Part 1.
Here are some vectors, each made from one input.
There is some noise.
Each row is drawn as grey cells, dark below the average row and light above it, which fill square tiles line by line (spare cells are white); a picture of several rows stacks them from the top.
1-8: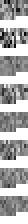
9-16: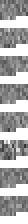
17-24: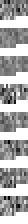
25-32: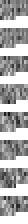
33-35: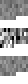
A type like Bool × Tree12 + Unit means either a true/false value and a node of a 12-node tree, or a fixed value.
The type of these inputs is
Bool × Bool × Bool.
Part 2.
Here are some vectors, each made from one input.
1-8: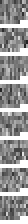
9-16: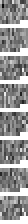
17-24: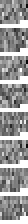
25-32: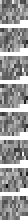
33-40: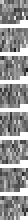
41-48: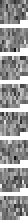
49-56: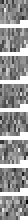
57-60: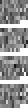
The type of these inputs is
Label10.
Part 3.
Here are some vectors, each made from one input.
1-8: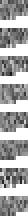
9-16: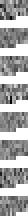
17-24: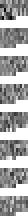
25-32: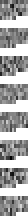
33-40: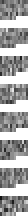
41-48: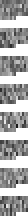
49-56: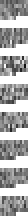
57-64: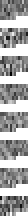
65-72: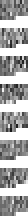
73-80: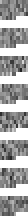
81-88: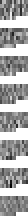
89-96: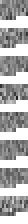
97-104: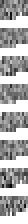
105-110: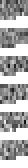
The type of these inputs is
Line5.
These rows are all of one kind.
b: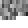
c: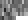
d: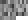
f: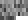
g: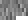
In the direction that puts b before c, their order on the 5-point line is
d, b, g, c, f.
